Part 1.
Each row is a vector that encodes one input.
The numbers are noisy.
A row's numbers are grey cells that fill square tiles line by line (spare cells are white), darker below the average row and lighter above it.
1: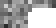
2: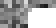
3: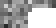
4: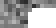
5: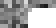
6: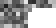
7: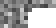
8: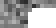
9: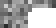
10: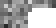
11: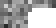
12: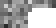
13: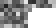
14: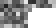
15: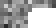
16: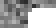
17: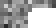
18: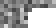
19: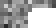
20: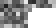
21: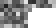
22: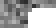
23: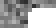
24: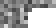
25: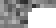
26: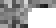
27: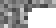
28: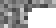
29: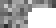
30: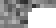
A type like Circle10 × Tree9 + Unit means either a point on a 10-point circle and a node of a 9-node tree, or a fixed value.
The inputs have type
Line5.
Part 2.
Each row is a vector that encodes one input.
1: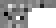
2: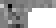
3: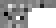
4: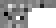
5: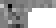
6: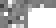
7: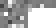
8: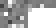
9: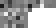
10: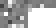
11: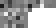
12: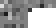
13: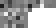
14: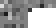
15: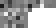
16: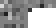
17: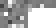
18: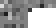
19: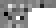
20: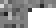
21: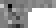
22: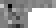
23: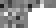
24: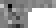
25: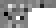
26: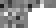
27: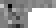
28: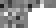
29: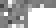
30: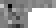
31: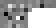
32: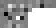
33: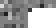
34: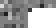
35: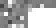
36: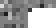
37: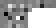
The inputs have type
Line5.
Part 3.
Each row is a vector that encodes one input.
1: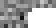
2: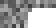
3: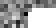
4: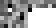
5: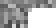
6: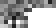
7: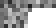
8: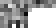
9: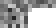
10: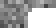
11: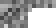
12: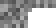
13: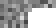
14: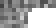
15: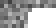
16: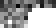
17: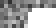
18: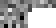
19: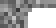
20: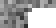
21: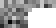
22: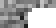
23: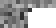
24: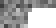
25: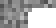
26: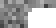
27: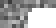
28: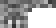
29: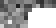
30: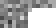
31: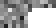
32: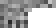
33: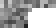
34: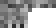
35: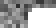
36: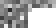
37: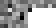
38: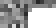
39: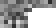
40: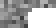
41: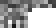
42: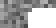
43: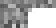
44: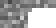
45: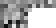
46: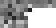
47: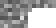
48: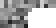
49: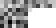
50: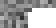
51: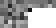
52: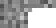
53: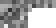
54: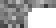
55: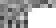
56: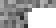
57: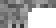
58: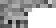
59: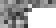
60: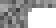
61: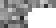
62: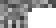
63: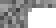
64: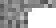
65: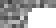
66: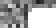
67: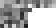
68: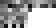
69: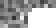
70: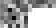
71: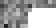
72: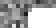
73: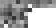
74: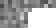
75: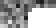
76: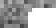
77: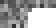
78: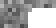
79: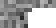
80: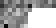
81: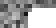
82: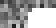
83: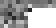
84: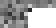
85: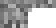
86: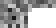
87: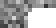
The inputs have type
Line9.
